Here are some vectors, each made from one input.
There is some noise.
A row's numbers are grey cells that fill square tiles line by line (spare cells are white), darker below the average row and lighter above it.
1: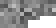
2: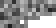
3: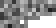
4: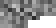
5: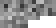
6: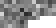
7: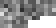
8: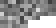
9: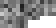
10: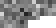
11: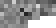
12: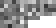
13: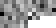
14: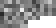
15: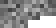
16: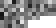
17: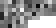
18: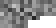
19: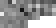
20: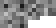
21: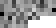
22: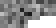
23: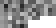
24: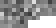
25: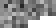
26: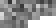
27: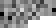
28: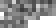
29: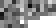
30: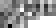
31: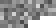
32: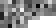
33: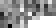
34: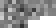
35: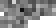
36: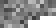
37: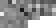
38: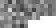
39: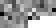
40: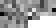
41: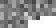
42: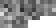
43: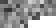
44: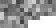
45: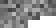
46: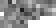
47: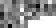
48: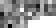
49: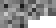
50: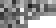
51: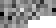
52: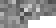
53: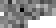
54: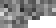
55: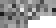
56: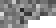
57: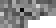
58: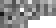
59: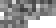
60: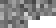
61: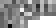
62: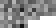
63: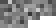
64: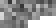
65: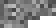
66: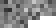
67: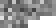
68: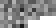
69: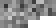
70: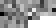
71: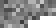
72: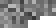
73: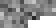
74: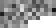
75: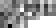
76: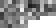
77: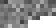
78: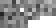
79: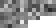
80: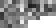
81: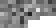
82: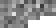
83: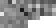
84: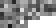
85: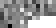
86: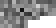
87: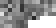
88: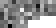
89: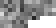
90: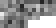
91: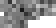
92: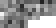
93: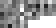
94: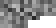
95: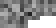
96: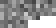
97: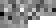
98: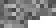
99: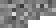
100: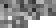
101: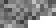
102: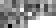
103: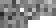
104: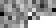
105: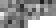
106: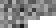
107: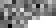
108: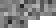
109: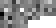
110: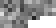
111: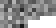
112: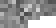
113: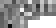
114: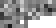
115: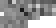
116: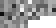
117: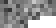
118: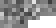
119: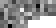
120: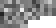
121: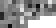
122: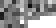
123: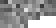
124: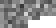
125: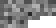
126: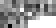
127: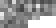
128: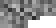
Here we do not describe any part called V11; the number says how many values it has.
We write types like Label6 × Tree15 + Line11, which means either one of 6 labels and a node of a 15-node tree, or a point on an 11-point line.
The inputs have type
Label7 × (Line8 + V11).
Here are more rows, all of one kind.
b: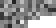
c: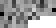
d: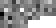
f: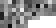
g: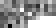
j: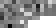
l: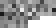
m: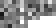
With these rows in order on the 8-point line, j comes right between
d and g.
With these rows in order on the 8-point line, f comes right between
g and m.
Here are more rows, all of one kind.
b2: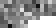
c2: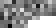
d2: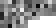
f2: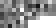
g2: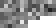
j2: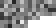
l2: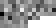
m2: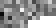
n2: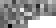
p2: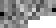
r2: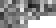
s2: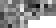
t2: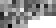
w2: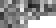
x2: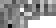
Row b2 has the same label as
g2, r2, s2 and w2.
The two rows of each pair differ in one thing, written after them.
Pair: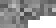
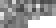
the value of V11
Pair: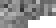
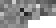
the value of V11
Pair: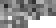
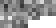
the label
